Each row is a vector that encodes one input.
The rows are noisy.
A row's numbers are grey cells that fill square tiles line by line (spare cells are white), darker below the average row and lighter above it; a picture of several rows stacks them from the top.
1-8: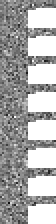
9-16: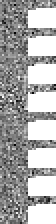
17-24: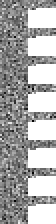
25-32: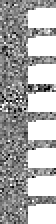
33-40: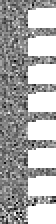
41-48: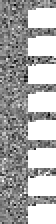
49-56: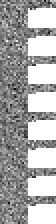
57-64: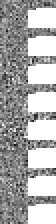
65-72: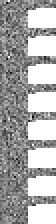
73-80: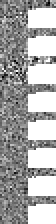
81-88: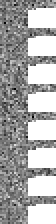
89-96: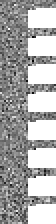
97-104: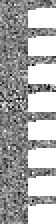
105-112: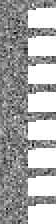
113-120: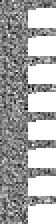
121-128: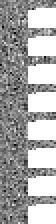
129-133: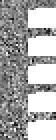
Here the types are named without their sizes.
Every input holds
a node of a tree, together with either a fixed value, or a node of each of two trees.
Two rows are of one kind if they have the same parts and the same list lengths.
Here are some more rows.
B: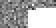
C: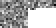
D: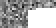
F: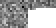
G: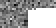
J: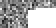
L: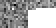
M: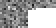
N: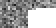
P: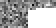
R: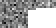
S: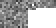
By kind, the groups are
B, C, F, S
D, G, J, L, M, N, P, R

